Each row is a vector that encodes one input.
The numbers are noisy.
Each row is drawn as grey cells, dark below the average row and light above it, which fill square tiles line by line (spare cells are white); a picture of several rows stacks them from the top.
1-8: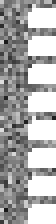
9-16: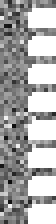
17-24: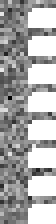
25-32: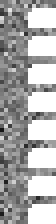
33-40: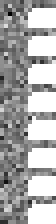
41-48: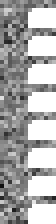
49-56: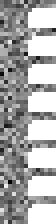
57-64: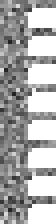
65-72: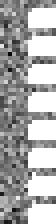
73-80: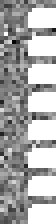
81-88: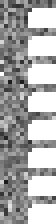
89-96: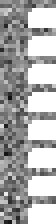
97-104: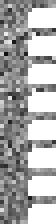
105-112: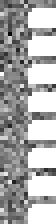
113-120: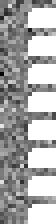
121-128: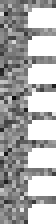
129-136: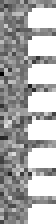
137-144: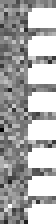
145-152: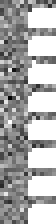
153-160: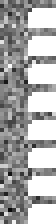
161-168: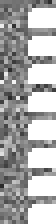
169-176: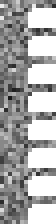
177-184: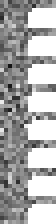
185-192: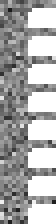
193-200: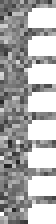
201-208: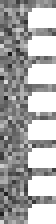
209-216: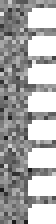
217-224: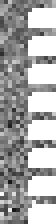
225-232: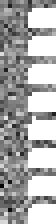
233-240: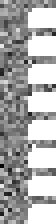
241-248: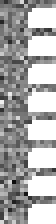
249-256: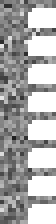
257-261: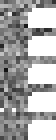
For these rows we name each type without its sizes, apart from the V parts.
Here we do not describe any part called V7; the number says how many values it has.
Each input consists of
a value of V7, together with either a label, or four true/false values.
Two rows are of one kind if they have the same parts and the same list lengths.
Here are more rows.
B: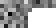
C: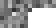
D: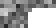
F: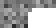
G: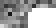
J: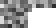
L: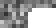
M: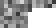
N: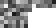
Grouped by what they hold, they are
B, C, D, F, G, L
J, M, N

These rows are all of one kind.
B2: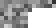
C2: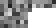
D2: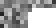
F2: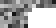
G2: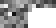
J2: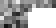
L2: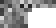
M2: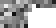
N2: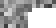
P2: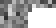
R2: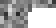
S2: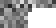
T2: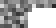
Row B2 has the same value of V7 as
D2 and F2.
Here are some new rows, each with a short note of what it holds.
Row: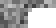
four true/false values and a value of V7
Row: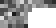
a label and a value of V7
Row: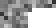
a label and a value of V7
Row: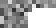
a label and a value of V7
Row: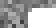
four true/false values and a value of V7
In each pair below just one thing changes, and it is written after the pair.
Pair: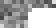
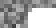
one of the four true/false values
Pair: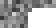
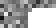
the value of V7
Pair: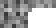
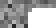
the value of V7
